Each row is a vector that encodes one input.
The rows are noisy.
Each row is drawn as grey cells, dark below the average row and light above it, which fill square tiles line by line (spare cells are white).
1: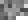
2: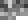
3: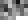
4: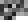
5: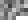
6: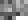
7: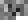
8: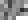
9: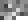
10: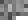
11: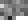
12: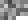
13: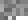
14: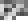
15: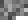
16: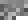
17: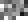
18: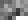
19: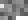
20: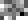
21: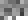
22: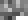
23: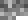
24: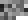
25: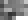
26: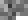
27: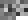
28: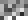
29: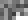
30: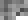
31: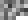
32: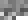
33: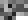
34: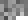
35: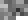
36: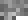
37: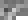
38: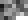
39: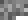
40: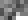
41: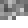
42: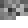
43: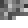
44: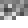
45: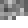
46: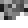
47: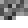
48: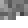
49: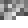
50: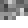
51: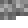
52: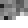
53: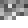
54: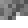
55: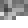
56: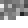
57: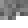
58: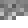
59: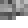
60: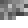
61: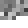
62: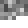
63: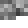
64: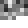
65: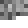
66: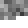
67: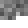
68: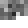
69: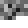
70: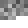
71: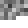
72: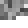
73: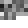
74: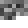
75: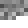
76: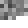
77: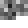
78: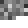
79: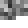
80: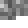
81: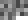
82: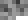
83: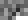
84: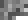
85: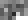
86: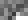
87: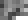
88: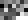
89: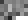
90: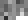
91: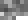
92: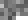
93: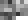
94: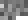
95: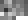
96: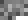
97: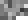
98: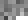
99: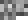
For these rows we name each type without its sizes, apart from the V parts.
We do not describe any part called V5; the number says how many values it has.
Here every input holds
either a true/false value and a value of V5, or a list of points on a line.
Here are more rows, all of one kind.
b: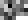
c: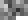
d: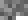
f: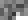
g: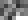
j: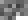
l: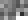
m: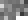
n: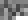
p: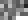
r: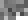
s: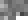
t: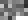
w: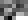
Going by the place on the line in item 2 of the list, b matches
g, l and s.
